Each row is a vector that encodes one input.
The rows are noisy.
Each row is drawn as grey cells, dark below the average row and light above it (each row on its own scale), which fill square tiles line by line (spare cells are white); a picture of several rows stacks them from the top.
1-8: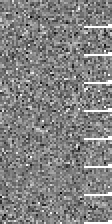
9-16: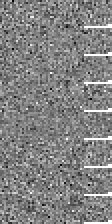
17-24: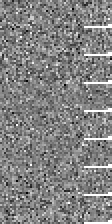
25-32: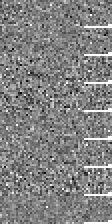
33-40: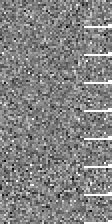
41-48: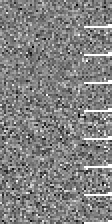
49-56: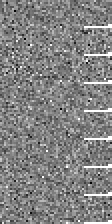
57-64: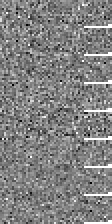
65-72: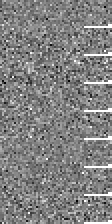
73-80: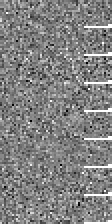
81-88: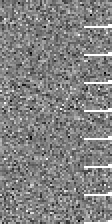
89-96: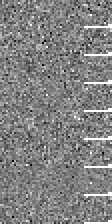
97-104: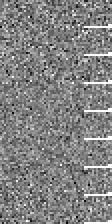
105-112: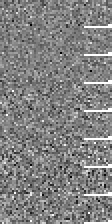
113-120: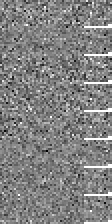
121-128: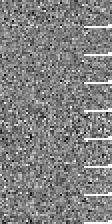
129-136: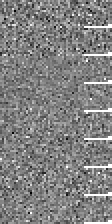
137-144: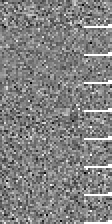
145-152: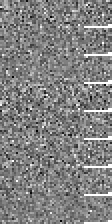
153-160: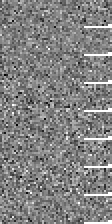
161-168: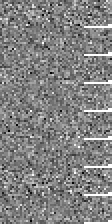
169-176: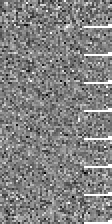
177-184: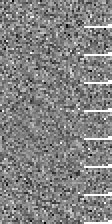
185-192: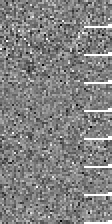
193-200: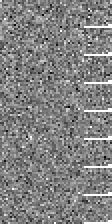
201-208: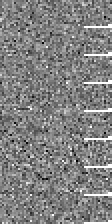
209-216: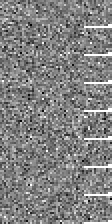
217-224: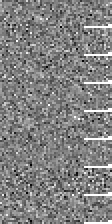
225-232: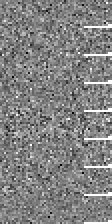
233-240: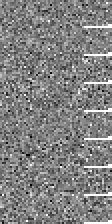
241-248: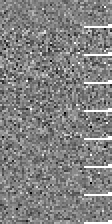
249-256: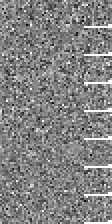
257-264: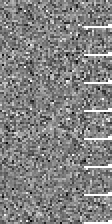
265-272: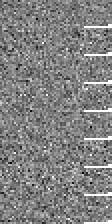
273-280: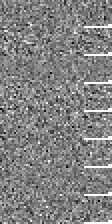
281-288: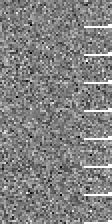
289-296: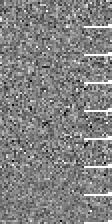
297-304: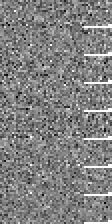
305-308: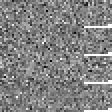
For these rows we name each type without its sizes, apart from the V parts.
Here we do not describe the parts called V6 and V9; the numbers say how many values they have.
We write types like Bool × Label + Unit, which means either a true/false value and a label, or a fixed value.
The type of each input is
Bool × (Circle + V9) × Tree × V6 + Unit.
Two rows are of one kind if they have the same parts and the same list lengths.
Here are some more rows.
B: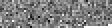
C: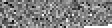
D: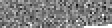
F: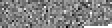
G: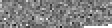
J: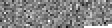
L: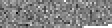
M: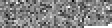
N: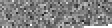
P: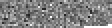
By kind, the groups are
B, D, G, L, N
C, F, J, P
M

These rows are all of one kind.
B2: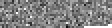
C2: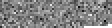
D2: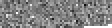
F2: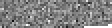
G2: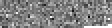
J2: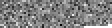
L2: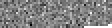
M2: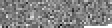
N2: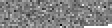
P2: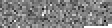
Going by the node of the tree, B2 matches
F2, G2 and J2.
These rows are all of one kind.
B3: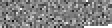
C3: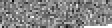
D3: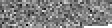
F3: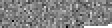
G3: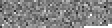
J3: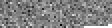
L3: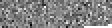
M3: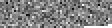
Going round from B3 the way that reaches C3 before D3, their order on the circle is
B3, L3, F3, G3, C3, J3, M3, D3.
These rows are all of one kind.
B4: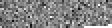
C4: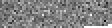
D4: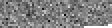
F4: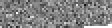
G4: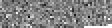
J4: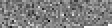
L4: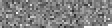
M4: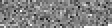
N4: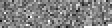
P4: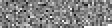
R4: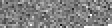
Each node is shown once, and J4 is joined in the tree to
M4.
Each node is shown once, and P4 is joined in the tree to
M4.
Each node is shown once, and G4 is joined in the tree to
C4, F4, L4 and R4.
